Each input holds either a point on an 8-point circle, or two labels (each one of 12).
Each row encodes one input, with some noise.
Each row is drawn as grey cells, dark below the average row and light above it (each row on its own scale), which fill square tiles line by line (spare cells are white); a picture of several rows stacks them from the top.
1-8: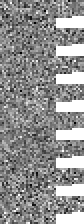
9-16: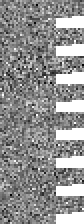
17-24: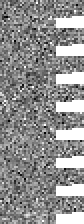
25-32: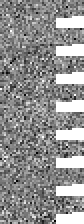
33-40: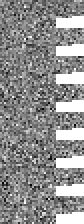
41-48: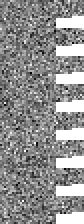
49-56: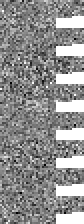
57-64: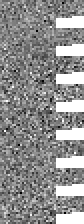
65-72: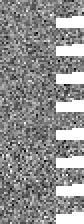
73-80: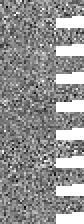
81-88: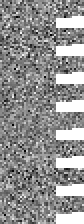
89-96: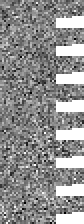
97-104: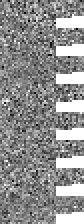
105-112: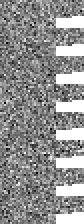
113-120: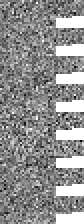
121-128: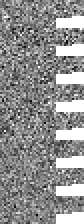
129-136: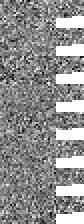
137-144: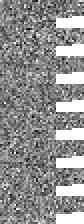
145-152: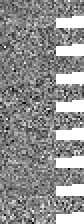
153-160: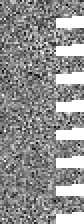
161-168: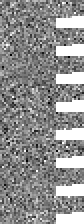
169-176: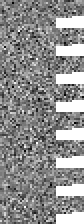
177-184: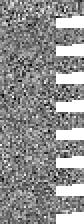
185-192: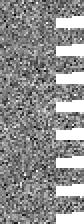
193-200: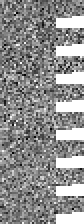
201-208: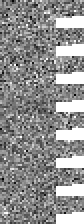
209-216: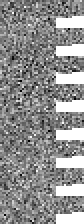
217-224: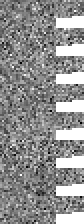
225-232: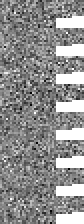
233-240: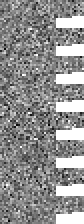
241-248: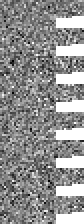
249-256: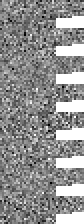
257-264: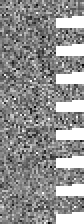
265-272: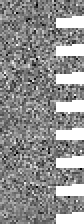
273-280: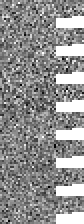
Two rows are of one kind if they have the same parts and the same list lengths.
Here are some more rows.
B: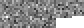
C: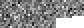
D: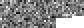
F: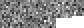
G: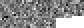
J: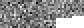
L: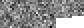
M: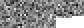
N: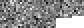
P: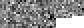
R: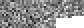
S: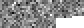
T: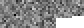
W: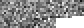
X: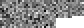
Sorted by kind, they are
B, C, J, L, P
D, F, G, M, N, R, S, T, W, X

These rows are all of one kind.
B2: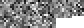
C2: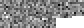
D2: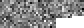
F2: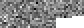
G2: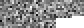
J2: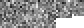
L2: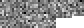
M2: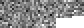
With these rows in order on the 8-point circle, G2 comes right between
C2 and J2.
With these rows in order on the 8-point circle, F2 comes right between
J2 and M2.
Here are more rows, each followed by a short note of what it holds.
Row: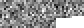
two labels (each one of 12)
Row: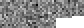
two labels (each one of 12)
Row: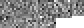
a point on an 8-point circle
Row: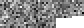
two labels (each one of 12)
